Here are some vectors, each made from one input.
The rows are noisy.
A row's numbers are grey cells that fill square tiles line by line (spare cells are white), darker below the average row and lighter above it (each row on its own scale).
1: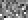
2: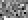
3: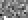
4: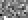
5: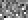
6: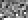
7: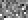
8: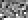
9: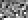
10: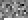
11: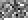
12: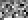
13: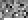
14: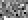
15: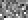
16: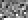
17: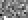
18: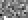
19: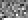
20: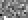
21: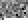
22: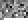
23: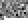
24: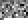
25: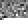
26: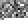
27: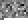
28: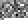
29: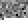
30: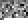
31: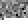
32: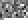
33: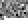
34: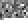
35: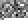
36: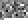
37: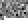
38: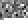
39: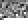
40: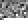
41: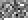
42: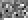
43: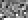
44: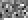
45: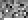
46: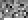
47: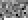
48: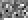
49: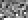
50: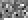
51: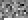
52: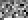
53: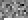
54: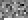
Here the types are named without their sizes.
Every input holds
a point on a line and a true/false value.
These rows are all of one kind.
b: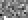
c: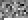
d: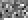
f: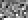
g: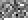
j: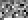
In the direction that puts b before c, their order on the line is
b, j, c, d, f, g.
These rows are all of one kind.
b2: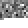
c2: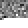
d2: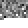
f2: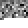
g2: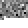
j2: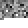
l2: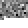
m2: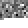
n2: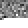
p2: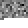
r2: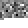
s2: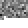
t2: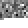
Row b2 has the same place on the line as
c2, m2, n2 and t2.
